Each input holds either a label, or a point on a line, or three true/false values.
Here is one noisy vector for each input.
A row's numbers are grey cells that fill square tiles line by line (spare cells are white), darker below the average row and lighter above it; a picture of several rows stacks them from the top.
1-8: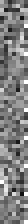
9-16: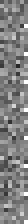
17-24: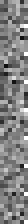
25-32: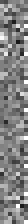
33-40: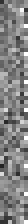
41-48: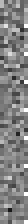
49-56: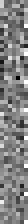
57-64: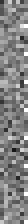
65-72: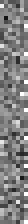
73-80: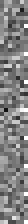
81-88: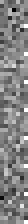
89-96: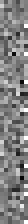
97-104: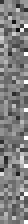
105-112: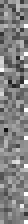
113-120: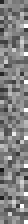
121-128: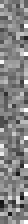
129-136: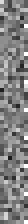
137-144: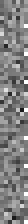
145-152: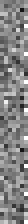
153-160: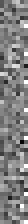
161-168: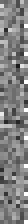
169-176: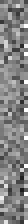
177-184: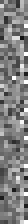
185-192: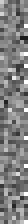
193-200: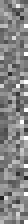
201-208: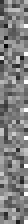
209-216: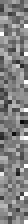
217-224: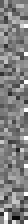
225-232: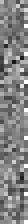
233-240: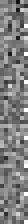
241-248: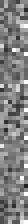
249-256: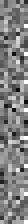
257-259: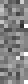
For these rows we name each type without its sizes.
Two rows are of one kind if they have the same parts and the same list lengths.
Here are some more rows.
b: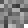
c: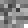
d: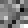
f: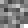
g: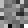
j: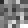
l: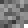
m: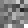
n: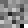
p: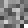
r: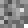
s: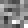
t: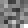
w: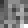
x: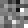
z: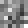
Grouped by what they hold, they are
b, g, m, n, s
c, f, j, r, t, w, x, z
d, l, p

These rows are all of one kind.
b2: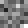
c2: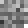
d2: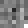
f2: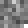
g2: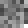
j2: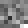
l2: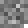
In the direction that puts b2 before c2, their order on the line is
b2, f2, d2, g2, l2, j2, c2.
